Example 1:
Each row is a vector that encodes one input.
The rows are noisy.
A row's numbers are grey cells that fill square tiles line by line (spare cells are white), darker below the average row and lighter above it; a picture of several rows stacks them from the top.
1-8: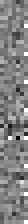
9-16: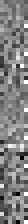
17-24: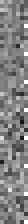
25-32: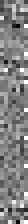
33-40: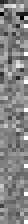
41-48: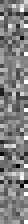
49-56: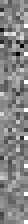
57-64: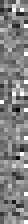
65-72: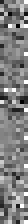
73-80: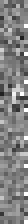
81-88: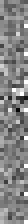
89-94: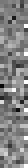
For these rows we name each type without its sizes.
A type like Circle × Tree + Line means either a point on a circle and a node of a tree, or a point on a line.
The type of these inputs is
Bool × Bool × Bool × Tree + Line.
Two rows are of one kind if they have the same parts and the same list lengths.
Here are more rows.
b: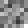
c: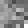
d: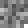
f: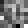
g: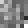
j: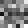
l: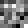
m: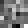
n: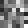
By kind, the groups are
b, c, d, g
f, j, l, m, n

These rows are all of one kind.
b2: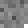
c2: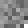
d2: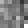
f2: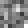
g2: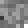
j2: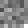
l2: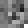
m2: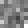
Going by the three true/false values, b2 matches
j2 and l2.
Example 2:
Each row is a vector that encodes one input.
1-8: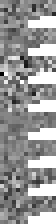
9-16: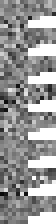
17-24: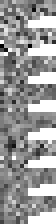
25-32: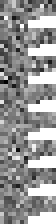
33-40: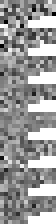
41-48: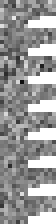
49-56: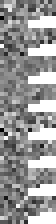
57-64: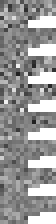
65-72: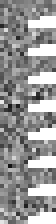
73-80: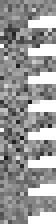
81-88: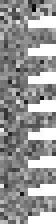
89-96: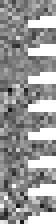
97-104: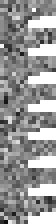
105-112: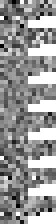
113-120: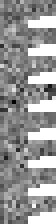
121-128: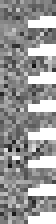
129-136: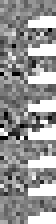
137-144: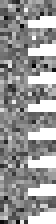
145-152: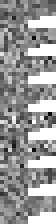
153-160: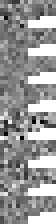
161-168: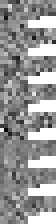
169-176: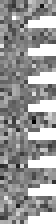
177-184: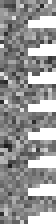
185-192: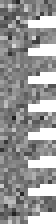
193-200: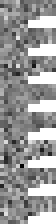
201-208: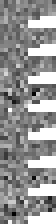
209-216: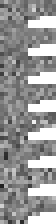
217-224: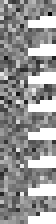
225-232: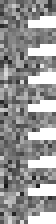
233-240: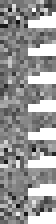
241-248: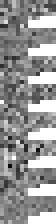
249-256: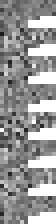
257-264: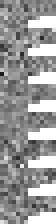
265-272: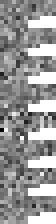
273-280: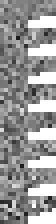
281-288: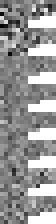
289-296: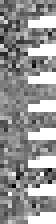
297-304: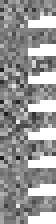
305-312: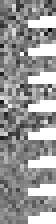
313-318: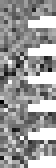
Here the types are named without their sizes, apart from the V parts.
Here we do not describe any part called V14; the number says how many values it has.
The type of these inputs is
Bool × Bool × Bool × (Line + V14).
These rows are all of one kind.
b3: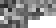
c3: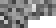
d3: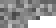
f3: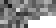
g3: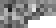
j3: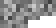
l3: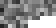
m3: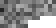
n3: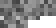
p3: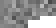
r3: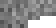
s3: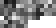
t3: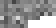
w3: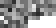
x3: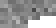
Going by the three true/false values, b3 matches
d3, g3, j3 and t3.
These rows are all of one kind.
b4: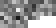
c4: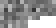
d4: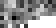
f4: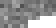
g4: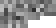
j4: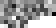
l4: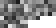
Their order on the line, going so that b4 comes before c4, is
f4, b4, j4, d4, l4, g4, c4.
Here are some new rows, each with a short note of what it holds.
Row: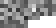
a point on a line and three true/false values
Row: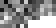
three true/false values and a value of V14
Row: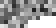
three true/false values and a value of V14
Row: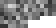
three true/false values and a value of V14
